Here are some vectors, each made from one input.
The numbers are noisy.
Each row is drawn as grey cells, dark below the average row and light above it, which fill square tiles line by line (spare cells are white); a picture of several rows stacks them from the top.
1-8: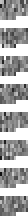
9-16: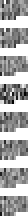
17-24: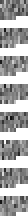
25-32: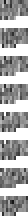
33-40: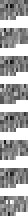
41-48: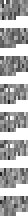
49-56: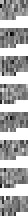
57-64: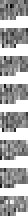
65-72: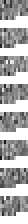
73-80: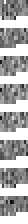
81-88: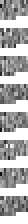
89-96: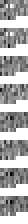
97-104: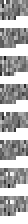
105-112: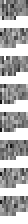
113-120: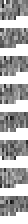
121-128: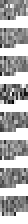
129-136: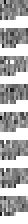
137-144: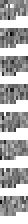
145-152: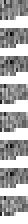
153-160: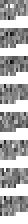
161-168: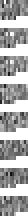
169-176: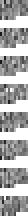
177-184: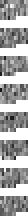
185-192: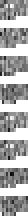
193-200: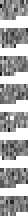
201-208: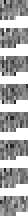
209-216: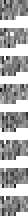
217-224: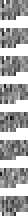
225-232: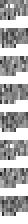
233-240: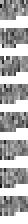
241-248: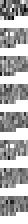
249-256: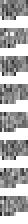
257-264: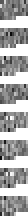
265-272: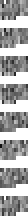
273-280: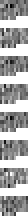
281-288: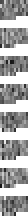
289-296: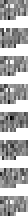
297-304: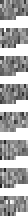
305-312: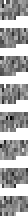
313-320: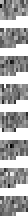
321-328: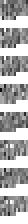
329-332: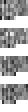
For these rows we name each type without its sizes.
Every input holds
either a fixed value, or three true/false values.
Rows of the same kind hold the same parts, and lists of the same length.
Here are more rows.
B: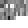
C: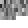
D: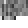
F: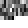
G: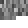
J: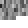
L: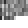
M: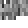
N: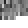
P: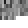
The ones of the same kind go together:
B, C, D, G, J, L, M, N, P
F

